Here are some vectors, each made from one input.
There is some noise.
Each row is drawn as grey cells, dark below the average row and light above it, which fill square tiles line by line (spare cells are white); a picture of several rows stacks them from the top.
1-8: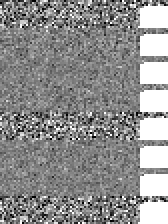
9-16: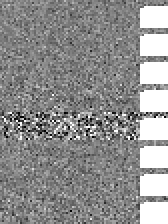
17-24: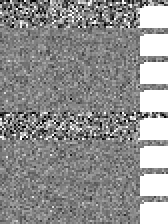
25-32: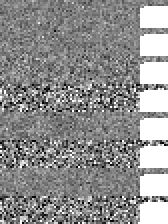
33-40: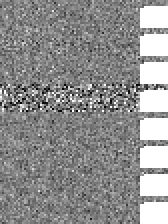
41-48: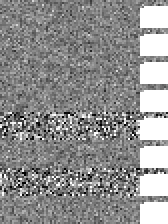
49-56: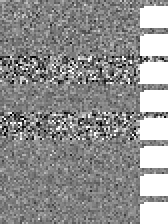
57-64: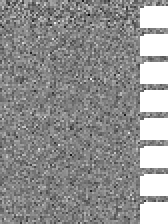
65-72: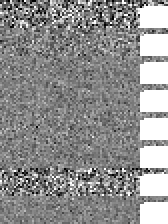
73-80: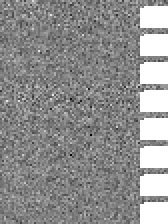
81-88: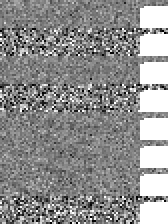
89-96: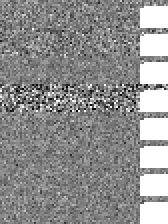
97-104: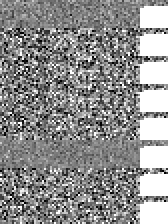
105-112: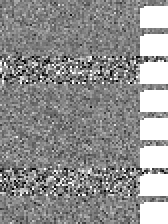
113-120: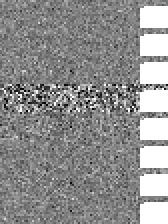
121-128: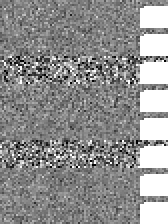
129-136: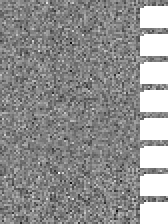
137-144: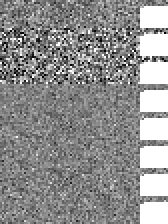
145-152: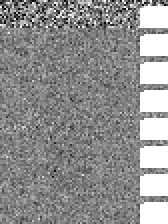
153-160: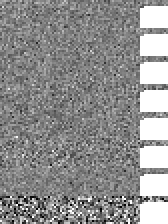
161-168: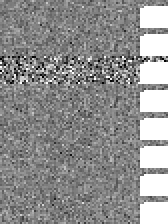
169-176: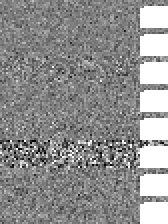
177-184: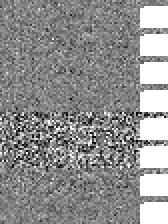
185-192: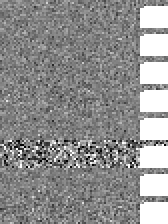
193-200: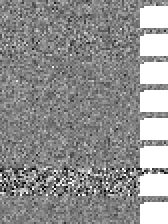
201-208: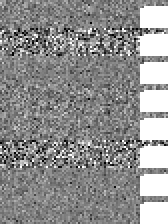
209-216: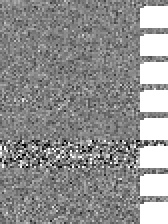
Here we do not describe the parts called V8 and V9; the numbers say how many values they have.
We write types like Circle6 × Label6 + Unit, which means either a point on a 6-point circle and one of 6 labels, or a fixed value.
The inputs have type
(Bool × Bool × Bool × Bool + Unit) × Label4 × V8 + V9.
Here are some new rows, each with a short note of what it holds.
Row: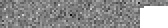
one of 4 labels and a value of V8
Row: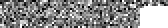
a value of V9
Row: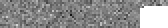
one of 4 labels and a value of V8
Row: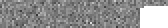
one of 4 labels, four true/false values and a value of V8
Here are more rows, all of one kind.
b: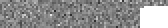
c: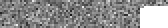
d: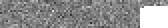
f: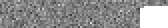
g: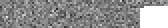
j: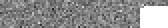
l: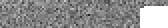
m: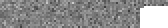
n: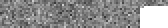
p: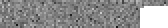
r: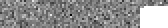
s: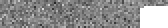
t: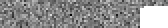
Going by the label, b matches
g, l, n and r.
